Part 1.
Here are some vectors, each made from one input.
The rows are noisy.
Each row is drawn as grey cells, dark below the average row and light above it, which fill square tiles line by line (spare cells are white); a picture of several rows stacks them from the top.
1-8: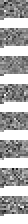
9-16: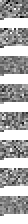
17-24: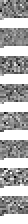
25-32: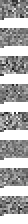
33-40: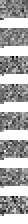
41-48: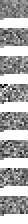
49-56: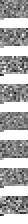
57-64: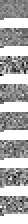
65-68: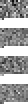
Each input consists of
a point on a 6-point line, together with either a fixed value, or four true/false values.
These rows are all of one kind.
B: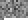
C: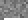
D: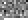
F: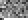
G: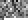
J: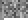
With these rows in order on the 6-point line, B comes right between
G and J.
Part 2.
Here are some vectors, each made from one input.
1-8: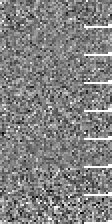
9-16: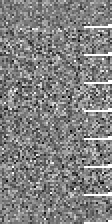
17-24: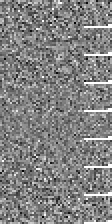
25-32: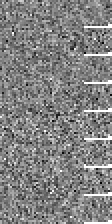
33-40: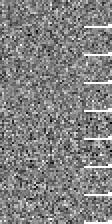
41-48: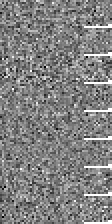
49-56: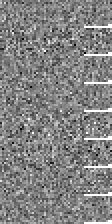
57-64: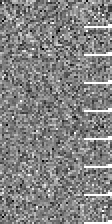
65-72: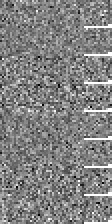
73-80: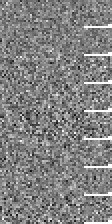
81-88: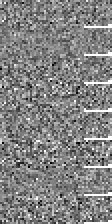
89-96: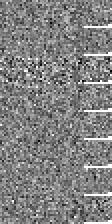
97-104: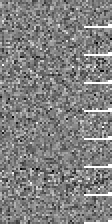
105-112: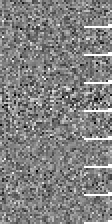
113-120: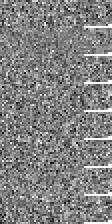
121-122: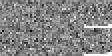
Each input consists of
either a point on a 15-point circle, or a point on a 10-point line.
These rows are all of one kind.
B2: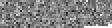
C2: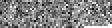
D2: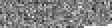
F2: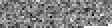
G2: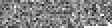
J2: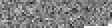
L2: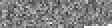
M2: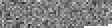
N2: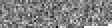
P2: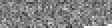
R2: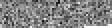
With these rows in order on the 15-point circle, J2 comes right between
M2 and P2.
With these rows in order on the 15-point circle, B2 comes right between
L2 and R2.
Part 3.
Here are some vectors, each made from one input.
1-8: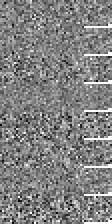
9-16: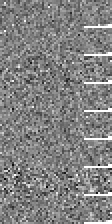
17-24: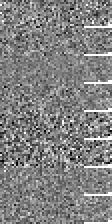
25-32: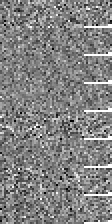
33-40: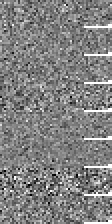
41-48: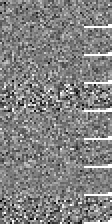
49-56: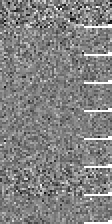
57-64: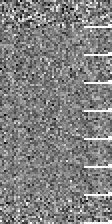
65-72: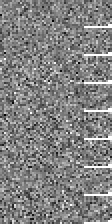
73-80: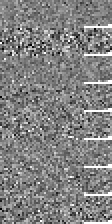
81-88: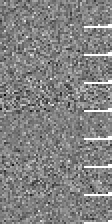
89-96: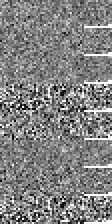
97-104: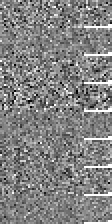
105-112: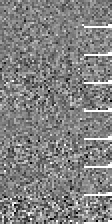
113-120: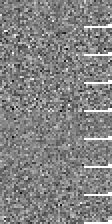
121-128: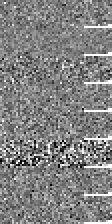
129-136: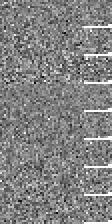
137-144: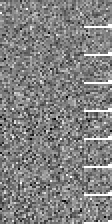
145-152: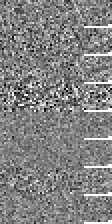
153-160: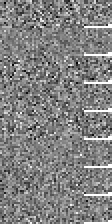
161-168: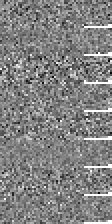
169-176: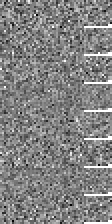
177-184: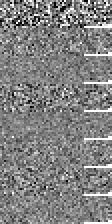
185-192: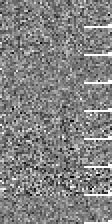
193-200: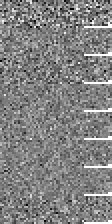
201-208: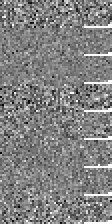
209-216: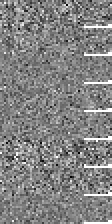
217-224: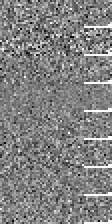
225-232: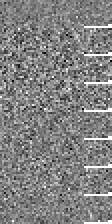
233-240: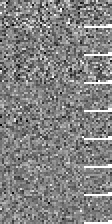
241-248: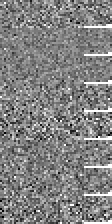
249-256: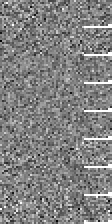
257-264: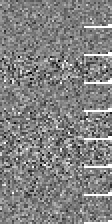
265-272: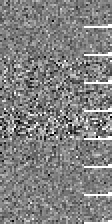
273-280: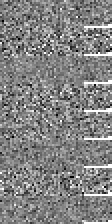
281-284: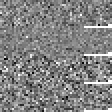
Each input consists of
either a point on a 15-point circle and a true/false value, or a fixed value.
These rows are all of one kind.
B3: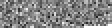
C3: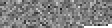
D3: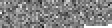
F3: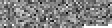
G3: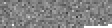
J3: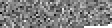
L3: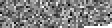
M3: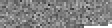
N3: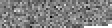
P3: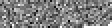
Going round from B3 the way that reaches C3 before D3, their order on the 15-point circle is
B3, L3, J3, M3, N3, F3, G3, C3, D3, P3.
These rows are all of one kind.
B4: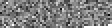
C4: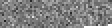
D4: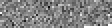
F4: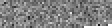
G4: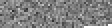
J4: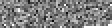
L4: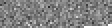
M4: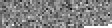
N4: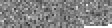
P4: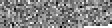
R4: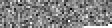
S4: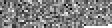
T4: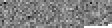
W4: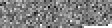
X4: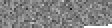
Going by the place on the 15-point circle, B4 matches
G4, J4, R4 and X4.
